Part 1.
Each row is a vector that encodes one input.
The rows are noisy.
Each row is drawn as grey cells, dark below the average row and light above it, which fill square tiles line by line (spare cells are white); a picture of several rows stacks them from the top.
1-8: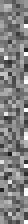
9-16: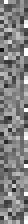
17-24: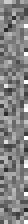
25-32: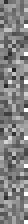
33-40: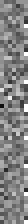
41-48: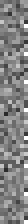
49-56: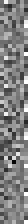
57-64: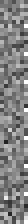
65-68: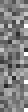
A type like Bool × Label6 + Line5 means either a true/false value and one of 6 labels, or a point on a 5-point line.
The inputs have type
Bool × Bool × Bool.
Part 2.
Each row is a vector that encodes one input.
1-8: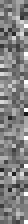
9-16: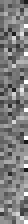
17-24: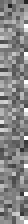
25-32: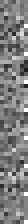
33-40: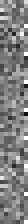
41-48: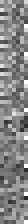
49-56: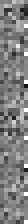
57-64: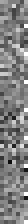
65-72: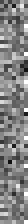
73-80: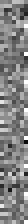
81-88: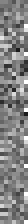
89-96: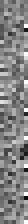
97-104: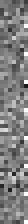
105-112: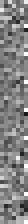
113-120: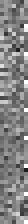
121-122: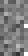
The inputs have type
Tree13.
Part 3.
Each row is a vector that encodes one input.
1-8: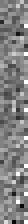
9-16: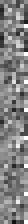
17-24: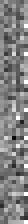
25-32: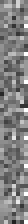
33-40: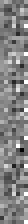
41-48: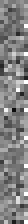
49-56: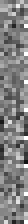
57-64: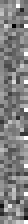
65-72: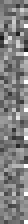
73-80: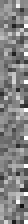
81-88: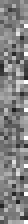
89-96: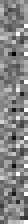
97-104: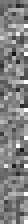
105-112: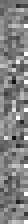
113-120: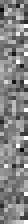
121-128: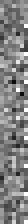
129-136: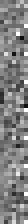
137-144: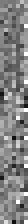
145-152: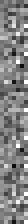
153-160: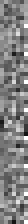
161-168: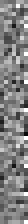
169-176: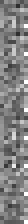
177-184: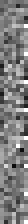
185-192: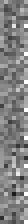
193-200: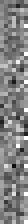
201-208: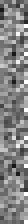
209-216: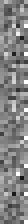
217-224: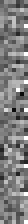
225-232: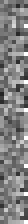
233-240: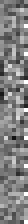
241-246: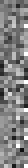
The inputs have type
Line11.
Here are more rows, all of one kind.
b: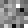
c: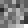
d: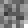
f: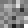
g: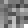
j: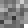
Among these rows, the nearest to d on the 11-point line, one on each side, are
g and j.
